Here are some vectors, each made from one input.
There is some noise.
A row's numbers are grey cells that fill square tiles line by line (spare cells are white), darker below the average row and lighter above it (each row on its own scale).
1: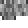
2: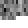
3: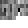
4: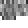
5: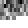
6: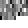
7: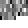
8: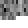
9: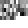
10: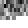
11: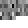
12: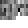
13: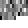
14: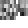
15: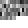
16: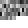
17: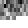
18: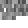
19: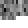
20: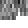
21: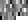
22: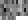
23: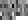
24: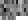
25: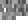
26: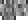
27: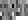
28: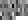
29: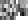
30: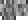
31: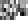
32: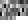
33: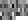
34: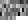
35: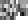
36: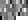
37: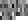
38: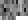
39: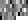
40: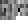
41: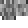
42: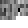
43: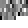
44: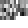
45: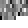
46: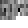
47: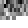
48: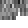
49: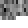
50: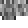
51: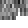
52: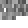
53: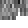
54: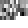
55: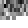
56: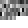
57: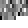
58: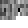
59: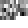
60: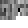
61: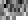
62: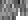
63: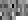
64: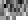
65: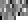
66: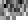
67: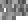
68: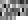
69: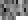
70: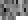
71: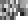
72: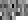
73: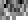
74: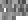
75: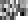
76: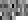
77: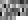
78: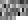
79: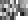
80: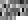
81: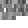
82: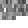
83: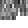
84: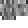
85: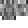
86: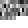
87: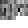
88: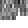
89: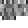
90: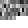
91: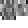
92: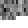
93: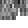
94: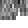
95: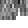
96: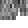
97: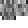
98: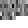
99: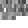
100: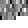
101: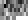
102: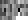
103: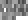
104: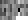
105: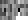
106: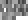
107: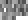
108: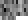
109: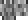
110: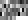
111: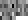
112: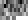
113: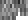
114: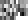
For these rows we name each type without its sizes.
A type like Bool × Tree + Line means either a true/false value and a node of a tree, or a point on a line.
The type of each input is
Label.
